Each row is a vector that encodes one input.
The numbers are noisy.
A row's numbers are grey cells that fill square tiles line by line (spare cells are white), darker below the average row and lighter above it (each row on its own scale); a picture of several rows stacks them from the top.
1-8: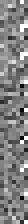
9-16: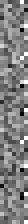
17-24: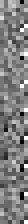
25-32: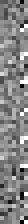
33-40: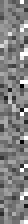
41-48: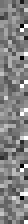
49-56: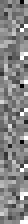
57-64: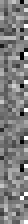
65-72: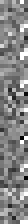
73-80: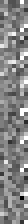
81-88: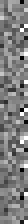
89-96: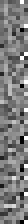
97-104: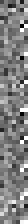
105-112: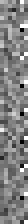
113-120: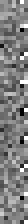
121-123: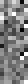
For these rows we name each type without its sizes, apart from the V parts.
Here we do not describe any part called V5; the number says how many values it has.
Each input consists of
a true/false value, together with either a node of a tree, or a value of V5.
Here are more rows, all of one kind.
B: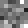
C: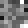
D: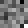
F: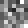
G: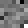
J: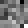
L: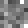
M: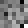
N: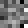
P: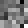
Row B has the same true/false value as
C, F and L.
